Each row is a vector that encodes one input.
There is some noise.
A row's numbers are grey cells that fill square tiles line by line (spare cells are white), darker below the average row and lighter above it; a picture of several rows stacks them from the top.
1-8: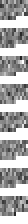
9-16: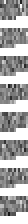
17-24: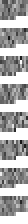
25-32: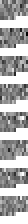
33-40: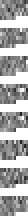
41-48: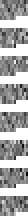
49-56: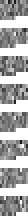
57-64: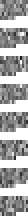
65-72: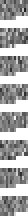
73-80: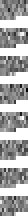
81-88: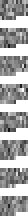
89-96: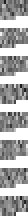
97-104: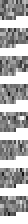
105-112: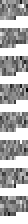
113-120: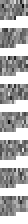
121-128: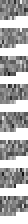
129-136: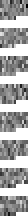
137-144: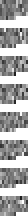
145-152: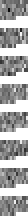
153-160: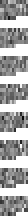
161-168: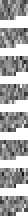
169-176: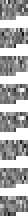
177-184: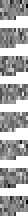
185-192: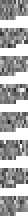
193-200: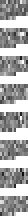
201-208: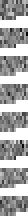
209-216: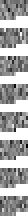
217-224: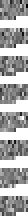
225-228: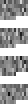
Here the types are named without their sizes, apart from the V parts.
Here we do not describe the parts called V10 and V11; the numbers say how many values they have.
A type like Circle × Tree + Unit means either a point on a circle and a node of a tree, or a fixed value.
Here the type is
Bool × Line × V11 + V10.
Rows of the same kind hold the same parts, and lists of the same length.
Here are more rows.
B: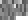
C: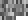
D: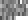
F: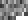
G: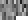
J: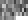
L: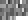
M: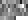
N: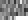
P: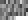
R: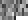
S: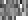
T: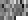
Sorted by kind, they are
B, D, J, L, N, P
C, F, G, M, R, S, T

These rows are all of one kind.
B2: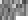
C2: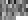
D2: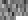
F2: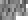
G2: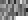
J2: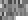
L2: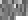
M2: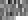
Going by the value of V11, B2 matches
J2 and M2.
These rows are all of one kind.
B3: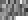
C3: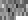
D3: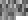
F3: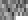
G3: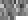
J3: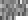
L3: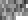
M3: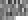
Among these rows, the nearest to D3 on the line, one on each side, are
G3 and L3.
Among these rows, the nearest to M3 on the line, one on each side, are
G3 and J3.
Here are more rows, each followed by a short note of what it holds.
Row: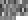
a point on a line, a true/false value and a value of V11
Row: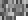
a value of V10
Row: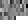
a value of V10
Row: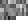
a value of V10
